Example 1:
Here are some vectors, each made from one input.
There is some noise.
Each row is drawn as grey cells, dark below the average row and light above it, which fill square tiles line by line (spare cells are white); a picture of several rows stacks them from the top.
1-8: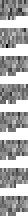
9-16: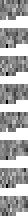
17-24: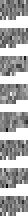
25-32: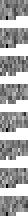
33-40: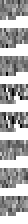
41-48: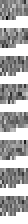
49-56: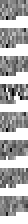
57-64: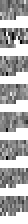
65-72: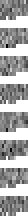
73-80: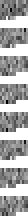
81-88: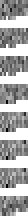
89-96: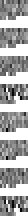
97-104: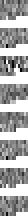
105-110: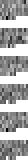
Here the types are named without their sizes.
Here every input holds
a list of points on a circle.
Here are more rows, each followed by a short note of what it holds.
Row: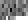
a list of two items
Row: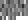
a list of two items
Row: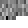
a list of one item
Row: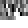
the empty list
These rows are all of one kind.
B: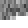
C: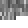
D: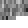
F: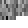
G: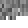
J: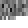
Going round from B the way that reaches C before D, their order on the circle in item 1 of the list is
B, J, G, C, F, D.
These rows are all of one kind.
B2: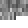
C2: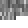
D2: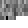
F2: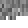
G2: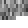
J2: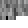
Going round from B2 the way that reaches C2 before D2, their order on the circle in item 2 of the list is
B2, C2, J2, D2, G2, F2.
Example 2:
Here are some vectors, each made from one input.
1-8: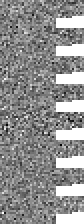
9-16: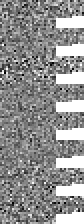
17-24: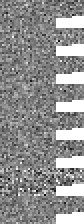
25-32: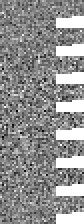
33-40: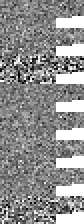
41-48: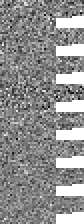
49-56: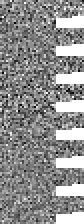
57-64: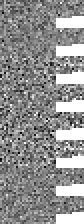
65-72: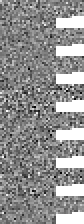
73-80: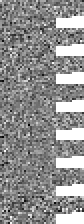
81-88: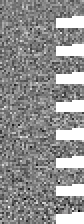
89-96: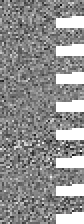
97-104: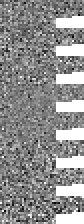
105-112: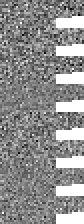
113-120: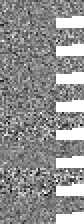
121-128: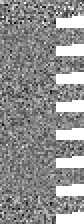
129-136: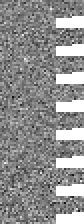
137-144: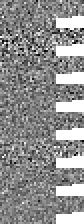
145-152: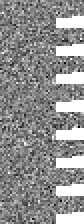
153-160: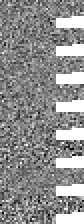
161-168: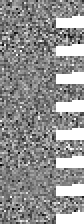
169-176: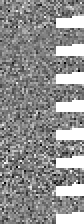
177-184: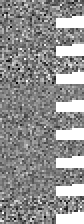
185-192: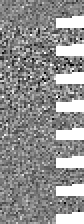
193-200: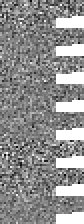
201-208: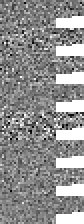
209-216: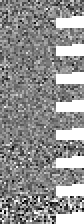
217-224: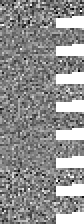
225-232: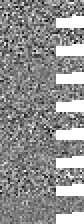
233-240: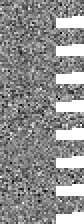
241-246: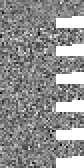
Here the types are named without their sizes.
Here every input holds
either a point on a line, or three true/false values.
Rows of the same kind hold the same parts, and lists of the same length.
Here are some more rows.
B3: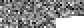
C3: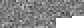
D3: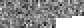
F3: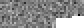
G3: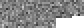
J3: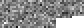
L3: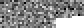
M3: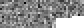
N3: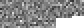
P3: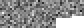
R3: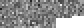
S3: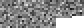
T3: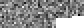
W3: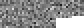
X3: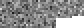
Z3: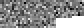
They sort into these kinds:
B3, D3, P3, W3, X3
C3, F3, G3, J3, L3, M3, N3, R3, S3, T3, Z3

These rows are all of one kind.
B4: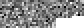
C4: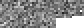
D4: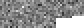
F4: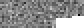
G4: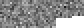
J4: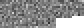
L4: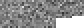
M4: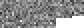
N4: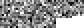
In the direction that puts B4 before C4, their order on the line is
G4, B4, M4, J4, N4, D4, L4, C4, F4.
